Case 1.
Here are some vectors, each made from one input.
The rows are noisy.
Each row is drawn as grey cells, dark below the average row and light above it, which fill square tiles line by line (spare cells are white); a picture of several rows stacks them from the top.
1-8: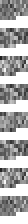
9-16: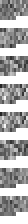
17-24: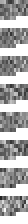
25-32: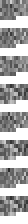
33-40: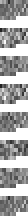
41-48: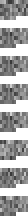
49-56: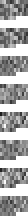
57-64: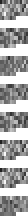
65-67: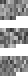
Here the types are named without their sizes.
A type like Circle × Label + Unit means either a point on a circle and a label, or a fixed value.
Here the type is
Line.
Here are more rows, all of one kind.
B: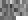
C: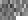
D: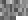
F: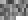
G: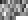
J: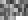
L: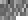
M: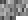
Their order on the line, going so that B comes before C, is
G, M, D, B, C, L, F, J.
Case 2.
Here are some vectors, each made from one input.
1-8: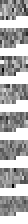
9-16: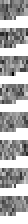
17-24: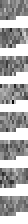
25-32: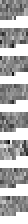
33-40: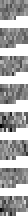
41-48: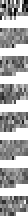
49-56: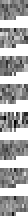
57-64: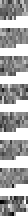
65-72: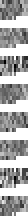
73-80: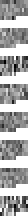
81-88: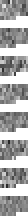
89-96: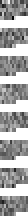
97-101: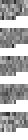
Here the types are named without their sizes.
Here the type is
Circle + Unit.
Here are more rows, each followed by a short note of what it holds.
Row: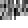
a fixed value
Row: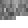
a point on a circle
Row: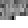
a point on a circle
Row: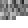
a point on a circle
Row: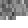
a point on a circle
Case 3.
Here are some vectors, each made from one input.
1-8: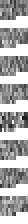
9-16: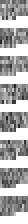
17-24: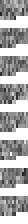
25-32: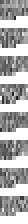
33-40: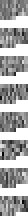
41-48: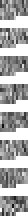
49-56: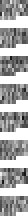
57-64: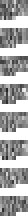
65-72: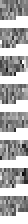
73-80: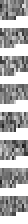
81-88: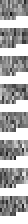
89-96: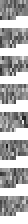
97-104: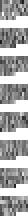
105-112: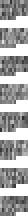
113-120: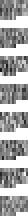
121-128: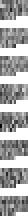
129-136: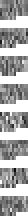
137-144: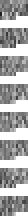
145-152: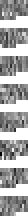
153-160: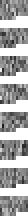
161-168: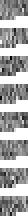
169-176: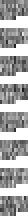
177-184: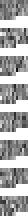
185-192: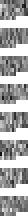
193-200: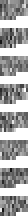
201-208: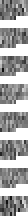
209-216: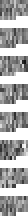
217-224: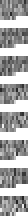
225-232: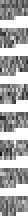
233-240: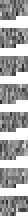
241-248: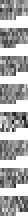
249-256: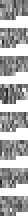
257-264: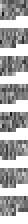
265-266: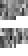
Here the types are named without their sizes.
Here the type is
Bool × Bool × Bool × Bool.
